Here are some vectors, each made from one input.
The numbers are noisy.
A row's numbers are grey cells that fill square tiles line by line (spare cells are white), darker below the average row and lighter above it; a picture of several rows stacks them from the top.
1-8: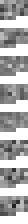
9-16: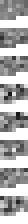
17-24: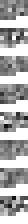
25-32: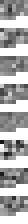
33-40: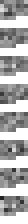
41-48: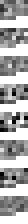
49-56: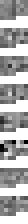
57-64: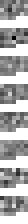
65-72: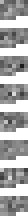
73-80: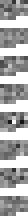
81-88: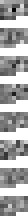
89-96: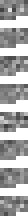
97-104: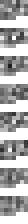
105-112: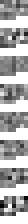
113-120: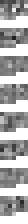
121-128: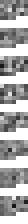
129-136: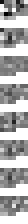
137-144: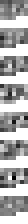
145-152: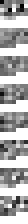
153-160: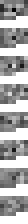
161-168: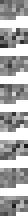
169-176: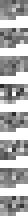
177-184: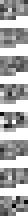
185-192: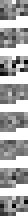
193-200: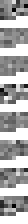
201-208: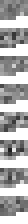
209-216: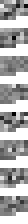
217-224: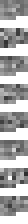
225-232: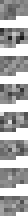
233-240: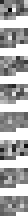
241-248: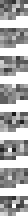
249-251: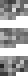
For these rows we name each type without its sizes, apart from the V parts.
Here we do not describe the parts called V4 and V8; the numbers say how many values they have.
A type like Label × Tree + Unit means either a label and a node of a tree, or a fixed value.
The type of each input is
List(Line) + V4 × V8.
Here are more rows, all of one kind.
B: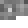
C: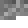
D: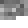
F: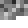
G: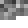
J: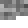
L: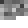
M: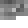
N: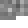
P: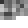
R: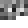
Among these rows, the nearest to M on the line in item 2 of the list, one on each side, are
G and J.
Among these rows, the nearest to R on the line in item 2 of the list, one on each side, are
B and P.
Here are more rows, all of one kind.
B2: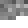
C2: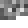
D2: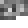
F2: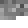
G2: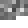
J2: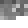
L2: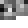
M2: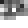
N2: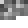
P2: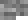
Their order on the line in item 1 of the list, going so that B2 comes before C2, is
L2, B2, G2, C2, D2, J2, F2, M2, P2, N2.
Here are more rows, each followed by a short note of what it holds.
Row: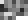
a value of V4 and a value of V8
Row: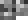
a list of one item
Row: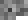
a value of V4 and a value of V8
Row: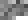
a value of V4 and a value of V8
